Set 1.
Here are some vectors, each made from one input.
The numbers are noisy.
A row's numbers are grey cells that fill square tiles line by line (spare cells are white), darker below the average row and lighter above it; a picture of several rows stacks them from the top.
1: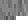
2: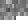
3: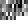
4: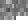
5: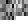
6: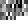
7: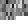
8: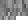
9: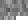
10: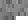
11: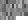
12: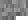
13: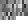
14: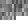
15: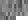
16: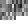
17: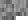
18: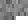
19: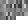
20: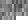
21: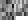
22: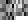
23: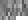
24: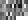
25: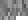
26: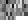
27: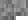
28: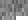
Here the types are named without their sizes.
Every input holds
a point on a line.
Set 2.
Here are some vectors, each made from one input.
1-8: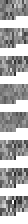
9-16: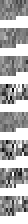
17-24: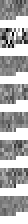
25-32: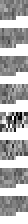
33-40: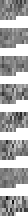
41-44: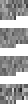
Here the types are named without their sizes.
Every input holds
a point on a line.
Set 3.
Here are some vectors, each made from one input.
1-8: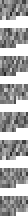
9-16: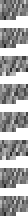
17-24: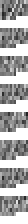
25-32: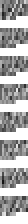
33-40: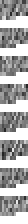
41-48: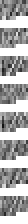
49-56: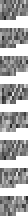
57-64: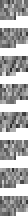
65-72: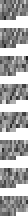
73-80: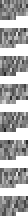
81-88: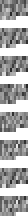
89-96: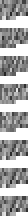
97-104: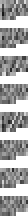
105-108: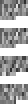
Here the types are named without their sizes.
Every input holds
a point on a line.
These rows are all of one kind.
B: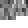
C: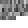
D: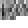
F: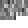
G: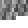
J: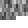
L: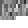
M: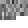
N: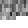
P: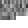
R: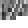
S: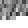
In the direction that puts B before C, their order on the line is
S, N, L, M, P, F, B, J, G, C, R, D.
